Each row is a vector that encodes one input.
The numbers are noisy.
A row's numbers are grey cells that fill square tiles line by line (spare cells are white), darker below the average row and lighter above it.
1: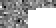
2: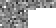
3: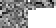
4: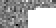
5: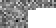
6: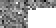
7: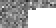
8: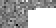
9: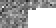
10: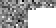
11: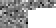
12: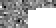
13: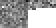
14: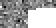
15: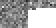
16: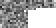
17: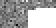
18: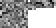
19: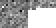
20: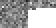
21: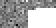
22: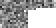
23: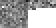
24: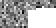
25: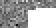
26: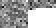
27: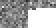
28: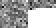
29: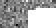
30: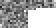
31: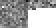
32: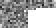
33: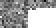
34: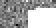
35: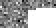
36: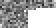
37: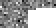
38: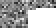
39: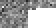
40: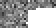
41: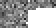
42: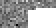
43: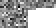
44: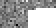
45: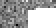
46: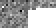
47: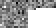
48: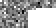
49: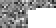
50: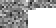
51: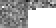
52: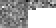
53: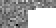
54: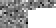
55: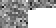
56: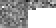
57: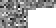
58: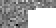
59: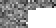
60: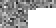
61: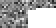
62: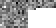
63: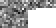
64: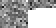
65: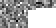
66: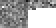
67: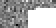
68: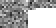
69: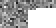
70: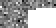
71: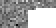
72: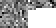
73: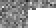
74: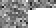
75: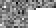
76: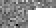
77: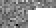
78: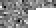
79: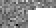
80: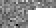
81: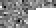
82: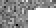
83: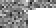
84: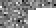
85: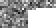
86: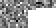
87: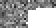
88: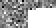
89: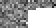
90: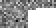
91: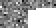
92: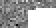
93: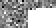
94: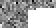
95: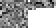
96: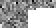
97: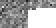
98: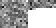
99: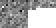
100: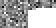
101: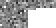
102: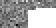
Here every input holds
one of 6 labels, together with either one of 6 labels, or a point on a 4-point line.
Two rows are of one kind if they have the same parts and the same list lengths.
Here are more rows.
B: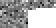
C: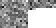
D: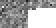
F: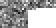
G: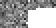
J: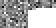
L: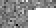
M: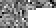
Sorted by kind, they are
B, C, F, J, M
D, G, L

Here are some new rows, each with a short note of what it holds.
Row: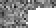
one of 6 labels and a point on a 4-point line
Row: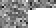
two labels (each one of 6)
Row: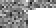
two labels (each one of 6)
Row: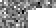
two labels (each one of 6)
